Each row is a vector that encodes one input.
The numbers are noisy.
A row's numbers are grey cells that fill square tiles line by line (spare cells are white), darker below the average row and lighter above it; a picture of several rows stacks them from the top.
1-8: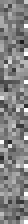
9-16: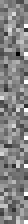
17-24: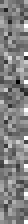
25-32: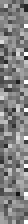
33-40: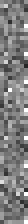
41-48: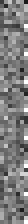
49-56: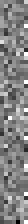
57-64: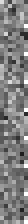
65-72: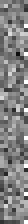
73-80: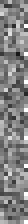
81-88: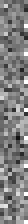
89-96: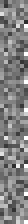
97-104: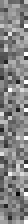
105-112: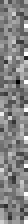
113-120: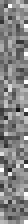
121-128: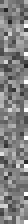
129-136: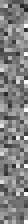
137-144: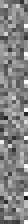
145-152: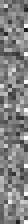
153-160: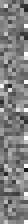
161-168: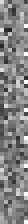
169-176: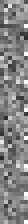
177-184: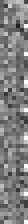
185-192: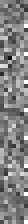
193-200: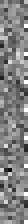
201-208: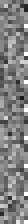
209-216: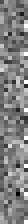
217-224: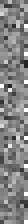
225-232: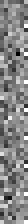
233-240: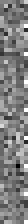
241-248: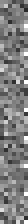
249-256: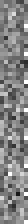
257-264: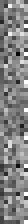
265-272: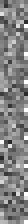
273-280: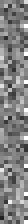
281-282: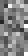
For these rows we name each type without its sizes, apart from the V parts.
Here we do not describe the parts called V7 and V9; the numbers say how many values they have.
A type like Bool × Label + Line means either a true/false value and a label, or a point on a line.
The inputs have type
(Bool × Bool × Bool + V7) × V9 + List(Line).
